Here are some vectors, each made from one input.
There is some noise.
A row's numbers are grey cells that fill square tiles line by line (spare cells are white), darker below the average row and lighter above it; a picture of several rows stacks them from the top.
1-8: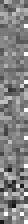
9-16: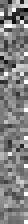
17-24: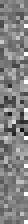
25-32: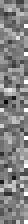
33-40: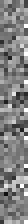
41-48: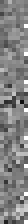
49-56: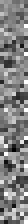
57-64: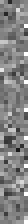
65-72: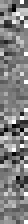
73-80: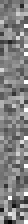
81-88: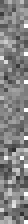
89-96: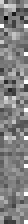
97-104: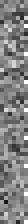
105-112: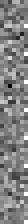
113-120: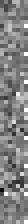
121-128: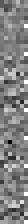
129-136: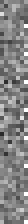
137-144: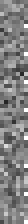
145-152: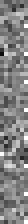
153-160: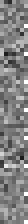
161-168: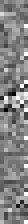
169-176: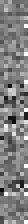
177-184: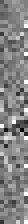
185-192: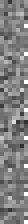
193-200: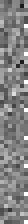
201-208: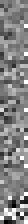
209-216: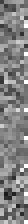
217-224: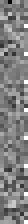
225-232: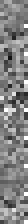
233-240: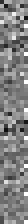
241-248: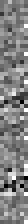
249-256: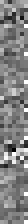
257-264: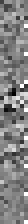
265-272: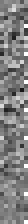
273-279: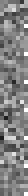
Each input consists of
either a point on a 6-point circle and a true/false value, or a point on a 15-point circle.
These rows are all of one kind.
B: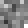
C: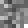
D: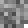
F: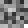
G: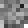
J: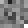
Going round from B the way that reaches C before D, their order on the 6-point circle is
B, J, C, F, G, D.
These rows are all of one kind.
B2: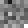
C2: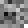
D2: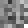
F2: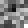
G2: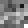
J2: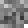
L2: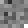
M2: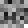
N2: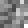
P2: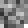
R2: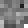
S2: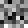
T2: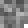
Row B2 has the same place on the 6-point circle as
C2, F2, L2 and M2.
